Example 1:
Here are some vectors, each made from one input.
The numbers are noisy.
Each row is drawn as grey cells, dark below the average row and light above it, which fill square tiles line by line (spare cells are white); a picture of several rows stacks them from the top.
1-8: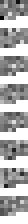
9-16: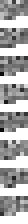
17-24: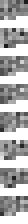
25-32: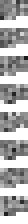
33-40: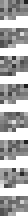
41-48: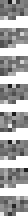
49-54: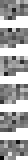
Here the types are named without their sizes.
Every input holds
a true/false value, together with either a fixed value, or a node of a tree.
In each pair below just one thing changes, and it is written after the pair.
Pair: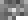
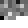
the node of the tree
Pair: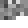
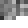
the true/false value
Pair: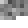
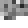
the true/false value
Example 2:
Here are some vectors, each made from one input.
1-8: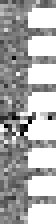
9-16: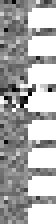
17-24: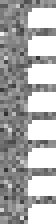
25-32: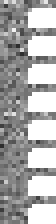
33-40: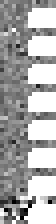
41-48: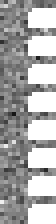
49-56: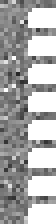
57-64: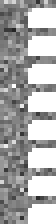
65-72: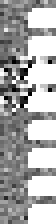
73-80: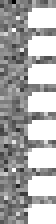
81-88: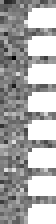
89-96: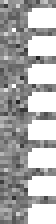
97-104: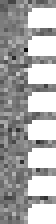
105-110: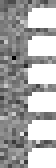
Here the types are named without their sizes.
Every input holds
either a fixed value, or a label and a node of a tree.
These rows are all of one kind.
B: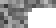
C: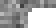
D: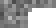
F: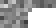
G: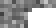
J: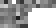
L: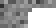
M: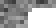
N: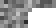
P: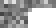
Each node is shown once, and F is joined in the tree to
C, J and N.
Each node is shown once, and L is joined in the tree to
D and M.
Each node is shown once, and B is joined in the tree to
D, G and P.
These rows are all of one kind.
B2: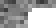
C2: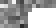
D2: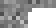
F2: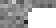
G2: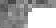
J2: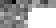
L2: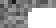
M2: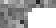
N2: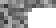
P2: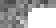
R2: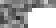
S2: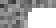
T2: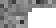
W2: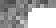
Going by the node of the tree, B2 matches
G2, J2, P2 and W2.
